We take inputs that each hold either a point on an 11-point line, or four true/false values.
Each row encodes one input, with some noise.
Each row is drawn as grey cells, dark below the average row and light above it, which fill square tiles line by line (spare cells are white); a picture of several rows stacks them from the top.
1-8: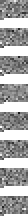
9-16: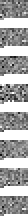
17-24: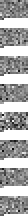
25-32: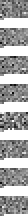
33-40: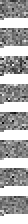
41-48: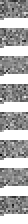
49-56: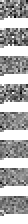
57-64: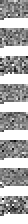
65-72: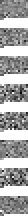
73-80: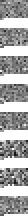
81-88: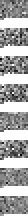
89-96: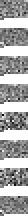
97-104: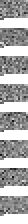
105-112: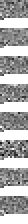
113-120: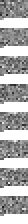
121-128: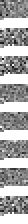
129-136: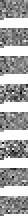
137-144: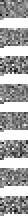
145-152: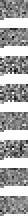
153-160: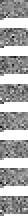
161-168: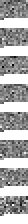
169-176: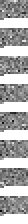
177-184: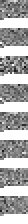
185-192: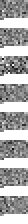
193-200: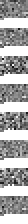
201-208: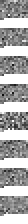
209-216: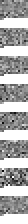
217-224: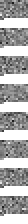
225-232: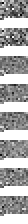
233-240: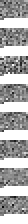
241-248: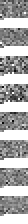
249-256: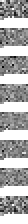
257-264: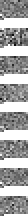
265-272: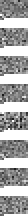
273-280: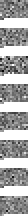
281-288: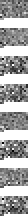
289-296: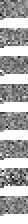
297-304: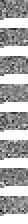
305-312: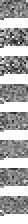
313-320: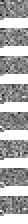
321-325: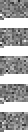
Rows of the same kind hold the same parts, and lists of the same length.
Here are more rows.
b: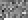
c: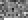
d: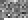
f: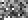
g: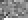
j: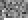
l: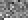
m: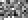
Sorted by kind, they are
b, c, d, g, j, l
f, m

